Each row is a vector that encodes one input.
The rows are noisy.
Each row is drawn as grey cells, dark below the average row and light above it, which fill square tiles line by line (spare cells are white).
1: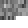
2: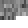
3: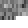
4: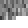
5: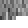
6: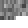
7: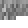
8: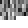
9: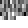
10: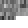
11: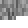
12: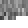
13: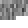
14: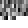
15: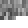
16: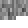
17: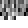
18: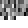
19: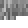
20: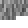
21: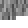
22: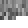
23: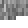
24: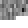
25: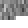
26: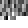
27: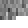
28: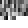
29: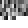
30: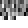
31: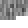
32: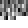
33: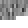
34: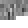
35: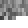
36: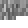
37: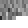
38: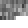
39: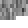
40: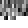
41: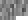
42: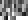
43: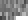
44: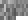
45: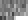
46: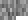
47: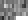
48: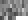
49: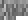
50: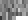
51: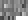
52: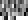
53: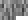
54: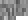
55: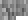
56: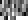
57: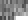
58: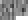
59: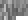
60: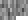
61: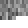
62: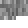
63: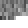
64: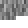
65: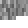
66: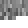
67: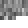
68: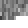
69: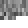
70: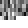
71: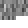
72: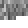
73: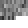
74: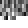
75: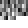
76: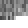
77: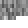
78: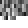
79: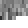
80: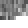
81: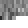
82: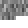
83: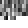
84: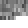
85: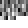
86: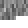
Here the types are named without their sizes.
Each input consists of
either a point on a line, or three true/false values.
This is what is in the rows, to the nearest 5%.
About 25% of them hold a point on a line. The rest hold three true/false values.
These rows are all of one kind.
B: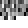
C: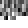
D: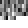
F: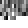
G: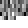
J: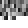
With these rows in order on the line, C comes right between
D and F.
